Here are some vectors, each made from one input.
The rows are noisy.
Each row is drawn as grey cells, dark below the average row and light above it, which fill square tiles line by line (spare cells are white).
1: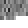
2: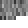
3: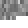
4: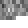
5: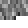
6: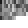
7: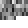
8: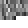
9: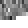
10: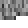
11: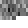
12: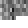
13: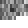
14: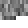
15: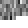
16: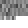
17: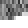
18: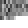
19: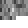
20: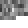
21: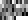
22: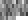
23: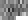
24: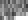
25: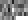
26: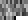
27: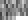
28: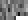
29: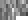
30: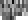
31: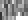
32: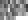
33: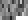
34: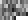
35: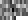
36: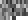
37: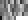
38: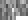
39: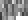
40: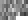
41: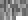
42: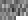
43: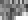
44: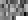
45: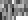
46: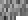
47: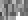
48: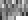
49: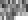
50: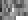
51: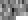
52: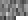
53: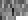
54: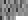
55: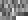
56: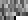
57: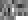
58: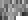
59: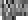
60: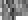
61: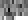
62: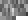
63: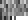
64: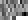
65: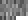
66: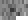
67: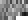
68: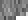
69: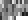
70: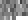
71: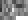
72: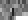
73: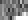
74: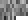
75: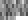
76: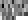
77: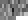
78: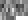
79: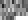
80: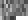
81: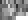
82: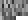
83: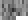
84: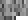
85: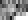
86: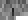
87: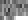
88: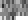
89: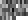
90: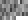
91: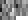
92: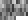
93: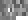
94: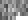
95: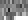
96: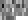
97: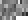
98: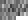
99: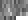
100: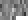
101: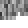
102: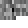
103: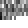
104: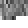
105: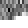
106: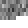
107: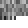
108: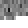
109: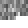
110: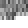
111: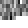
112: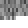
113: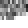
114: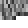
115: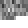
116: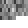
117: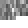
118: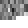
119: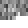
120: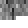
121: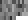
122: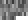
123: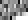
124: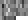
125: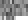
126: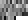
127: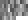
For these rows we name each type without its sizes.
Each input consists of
three true/false values, together with a list of points on a line.
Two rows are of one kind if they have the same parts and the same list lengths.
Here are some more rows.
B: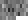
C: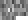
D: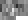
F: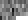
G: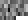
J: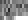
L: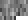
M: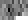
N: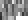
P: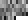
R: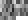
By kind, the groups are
B, F, G, J, M
C
D, L
N, P, R

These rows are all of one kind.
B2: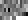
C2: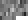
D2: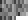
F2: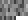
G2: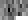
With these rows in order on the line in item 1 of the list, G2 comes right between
C2 and D2.
